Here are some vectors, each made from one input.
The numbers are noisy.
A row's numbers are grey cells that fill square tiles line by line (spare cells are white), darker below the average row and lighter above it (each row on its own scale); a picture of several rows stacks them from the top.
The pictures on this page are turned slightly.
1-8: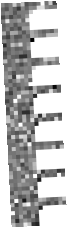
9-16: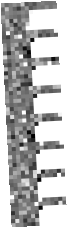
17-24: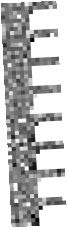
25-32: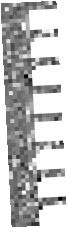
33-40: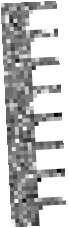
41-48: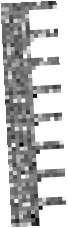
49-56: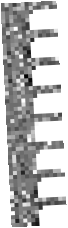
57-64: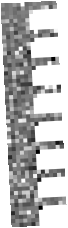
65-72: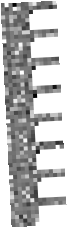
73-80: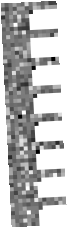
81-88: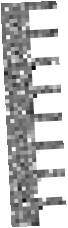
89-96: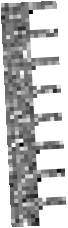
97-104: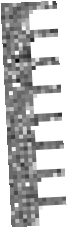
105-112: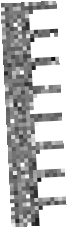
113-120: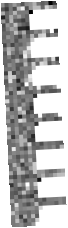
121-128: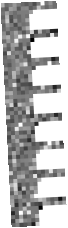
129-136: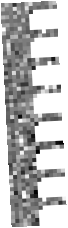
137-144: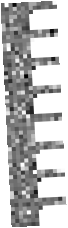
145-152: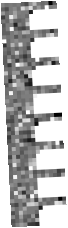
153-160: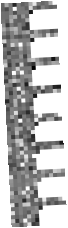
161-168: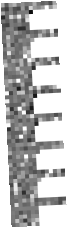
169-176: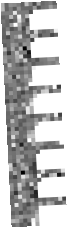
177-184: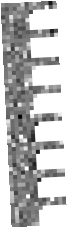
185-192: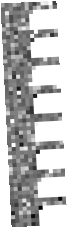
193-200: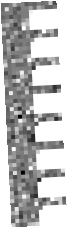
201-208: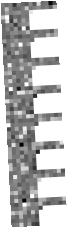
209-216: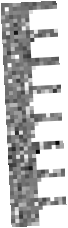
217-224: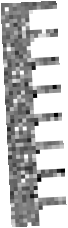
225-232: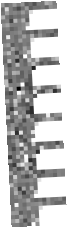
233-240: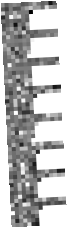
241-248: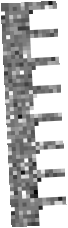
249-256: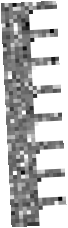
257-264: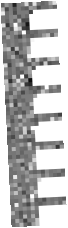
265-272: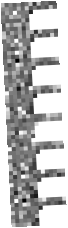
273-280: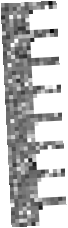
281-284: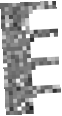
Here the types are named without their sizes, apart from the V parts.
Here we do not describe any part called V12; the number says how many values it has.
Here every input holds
either a point on a circle, or a fixed value, or a true/false value and a value of V12.
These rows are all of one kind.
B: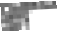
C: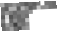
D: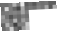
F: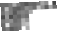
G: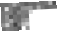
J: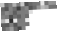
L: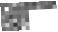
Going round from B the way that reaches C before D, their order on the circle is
B, G, F, C, J, D, L.
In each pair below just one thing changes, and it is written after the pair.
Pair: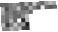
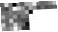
the value of V12
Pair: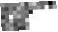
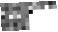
the value of V12
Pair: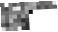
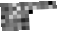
the true/false value
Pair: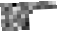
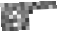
the true/false value
